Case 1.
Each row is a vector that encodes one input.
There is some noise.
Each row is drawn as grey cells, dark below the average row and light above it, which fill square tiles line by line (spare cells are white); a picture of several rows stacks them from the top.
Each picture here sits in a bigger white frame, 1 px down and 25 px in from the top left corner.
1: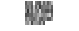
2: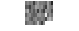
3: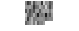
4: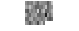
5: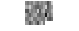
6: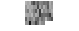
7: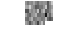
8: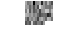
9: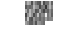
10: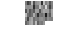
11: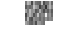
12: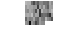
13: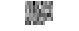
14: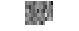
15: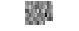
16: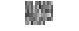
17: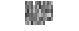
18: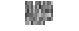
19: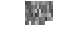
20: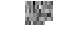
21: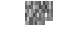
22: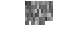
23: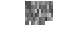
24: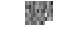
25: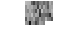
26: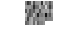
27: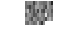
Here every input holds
three true/false values.
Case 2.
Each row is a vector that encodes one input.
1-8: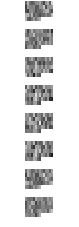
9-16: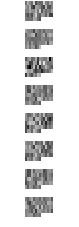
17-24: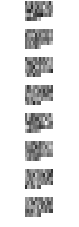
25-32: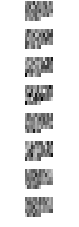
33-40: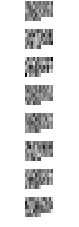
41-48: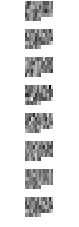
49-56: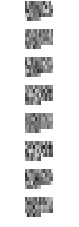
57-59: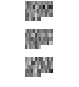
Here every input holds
a point on a 7-point line.
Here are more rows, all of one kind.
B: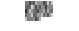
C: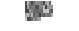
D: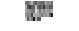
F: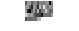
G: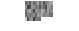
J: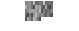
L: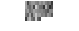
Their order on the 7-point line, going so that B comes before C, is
J, L, D, G, B, C, F.
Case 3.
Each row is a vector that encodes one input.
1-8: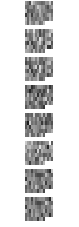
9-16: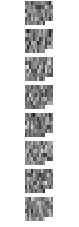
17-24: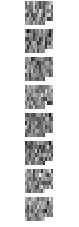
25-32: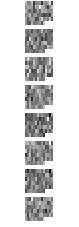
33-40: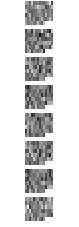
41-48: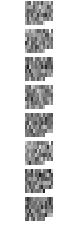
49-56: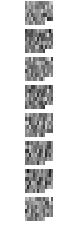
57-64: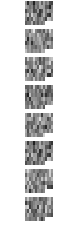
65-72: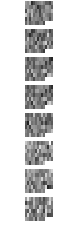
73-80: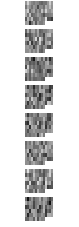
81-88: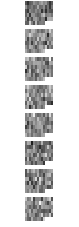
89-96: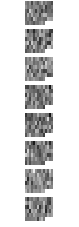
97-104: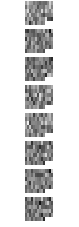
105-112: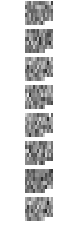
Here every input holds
five true/false values.
